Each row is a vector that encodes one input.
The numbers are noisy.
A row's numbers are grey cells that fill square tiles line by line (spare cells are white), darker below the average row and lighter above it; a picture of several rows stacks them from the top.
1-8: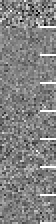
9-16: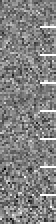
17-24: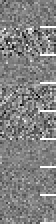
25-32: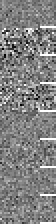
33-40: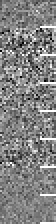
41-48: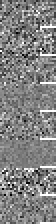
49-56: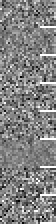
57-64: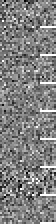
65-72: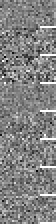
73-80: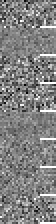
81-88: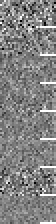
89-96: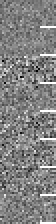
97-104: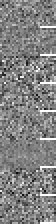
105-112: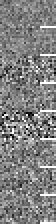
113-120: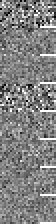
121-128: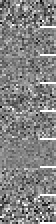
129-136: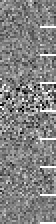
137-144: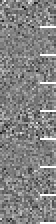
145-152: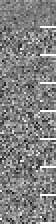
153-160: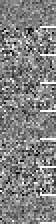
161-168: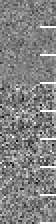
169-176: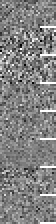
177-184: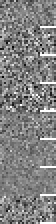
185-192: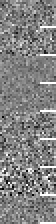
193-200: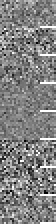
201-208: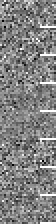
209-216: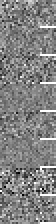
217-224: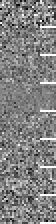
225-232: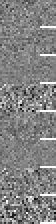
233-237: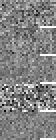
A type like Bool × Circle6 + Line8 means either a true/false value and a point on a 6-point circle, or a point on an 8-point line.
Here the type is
Circle9 × ((Circle9 + Line7) × Tree8 + Line5) + Label6.
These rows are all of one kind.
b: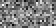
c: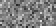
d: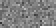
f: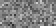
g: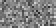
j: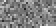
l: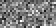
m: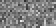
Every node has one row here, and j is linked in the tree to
b, d and g.
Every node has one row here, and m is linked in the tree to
f.
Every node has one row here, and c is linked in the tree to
b and l.
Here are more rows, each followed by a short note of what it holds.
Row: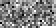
a point on each of two 9-point circles and a node of an 8-node tree
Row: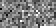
a point on each of two 9-point circles and a node of an 8-node tree
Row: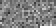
a point on a 9-point circle and a point on a 5-point line
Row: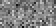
a point on a 9-point circle and a point on a 5-point line
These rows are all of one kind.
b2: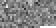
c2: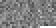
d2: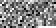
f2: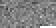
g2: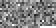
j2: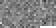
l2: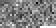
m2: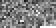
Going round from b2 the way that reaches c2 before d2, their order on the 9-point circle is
b2, j2, l2, c2, g2, f2, m2, d2.
